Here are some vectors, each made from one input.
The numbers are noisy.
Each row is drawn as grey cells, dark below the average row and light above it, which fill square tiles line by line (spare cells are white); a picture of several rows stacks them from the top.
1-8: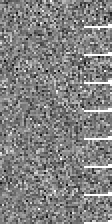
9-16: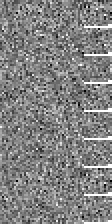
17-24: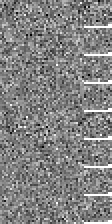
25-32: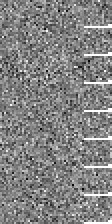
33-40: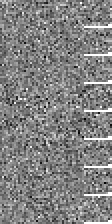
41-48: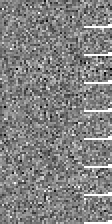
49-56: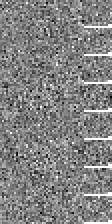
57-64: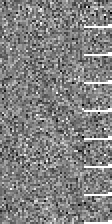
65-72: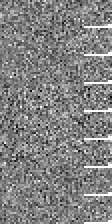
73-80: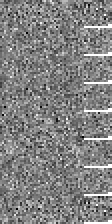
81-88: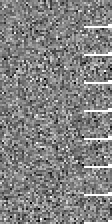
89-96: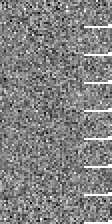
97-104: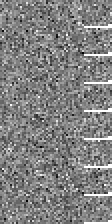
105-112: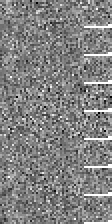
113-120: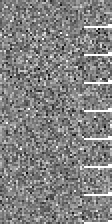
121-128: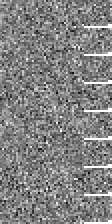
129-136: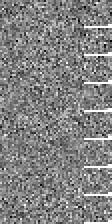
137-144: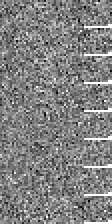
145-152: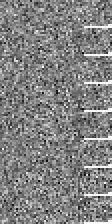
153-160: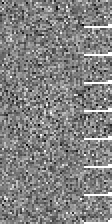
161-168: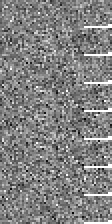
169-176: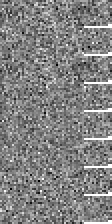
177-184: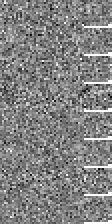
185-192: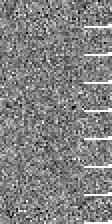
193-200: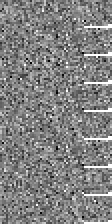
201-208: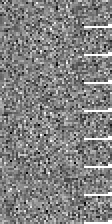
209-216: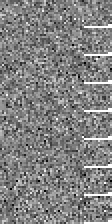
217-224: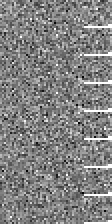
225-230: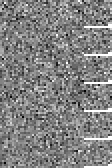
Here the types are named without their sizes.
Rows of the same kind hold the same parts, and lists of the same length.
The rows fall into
4 kinds.
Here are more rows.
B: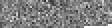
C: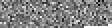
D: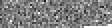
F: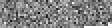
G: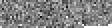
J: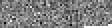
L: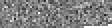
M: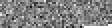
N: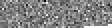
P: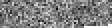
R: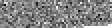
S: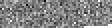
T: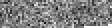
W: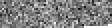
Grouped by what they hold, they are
B, D, J, L, N, S
C, F
G, M, R
P, T, W

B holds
two labels.
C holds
a point on a line and three true/false values.
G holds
two labels and three true/false values.
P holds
a point on a line.
